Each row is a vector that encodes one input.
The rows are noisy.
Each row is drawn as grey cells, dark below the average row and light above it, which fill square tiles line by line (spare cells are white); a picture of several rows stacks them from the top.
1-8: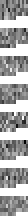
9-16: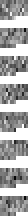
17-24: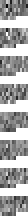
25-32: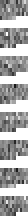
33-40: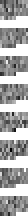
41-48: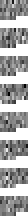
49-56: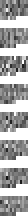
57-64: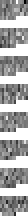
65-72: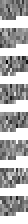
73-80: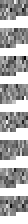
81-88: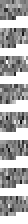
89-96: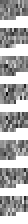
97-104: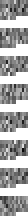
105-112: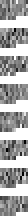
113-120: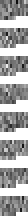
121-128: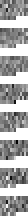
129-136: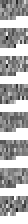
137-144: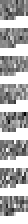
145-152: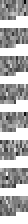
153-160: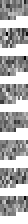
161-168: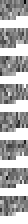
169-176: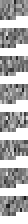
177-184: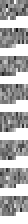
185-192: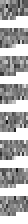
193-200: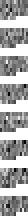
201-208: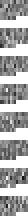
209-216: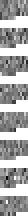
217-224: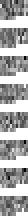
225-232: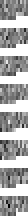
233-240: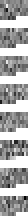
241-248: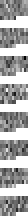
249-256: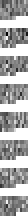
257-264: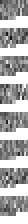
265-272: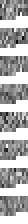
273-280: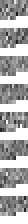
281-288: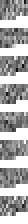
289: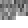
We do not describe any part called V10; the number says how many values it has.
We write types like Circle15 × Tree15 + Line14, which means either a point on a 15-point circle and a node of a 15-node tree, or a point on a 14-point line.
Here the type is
Bool × Label7 × List3(V10) × Tree7.
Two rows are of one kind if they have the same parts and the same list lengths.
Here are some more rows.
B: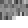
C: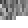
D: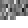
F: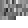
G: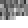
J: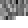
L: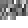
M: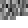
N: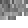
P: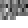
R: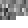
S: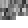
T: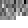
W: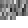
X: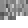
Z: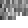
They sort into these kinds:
B, C, G, J
D, L, M, P, W
F, R, S
N, T, X, Z

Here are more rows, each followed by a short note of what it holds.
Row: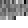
one of 7 labels, a node of a 7-node tree and a true/false value, together with a list of three items
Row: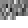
one of 7 labels, a node of a 7-node tree and a true/false value, together with the empty list
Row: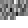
one of 7 labels, a node of a 7-node tree and a true/false value, together with the empty list
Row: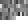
one of 7 labels, a node of a 7-node tree and a true/false value, together with a list of one item
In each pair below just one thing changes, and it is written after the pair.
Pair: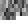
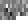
the node of the tree
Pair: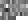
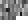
the node of the tree
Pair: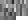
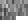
the value of V10 in item 1 of the list
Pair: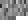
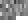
the value of V10 in item 1 of the list
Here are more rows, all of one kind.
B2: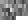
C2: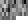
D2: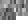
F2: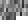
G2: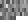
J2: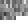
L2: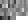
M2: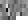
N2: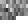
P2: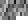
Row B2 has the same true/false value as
C2 and D2.
